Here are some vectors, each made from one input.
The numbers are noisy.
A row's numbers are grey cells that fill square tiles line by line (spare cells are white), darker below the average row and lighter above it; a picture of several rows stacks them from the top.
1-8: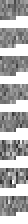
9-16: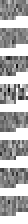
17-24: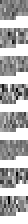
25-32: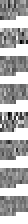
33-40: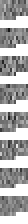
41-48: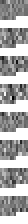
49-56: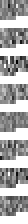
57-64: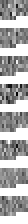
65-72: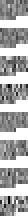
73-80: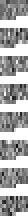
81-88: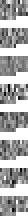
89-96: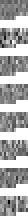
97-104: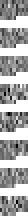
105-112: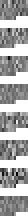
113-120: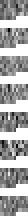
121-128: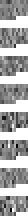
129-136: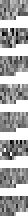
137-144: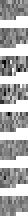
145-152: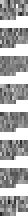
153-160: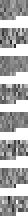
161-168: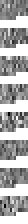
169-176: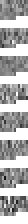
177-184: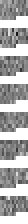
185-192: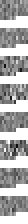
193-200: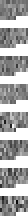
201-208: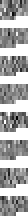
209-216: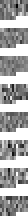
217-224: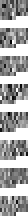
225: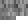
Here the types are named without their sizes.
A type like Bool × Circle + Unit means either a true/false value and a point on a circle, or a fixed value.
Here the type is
List(Line).
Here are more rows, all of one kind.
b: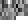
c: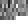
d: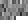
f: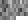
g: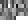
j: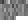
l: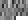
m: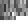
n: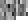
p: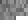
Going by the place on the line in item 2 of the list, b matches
d, f, g and p.
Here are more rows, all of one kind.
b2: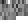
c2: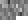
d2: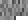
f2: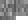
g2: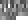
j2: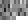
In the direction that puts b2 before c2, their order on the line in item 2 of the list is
g2, d2, b2, c2, j2, f2.
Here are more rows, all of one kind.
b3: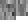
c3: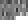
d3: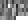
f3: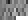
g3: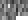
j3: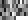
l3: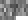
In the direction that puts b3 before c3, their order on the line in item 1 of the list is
g3, d3, f3, b3, c3, j3, l3.
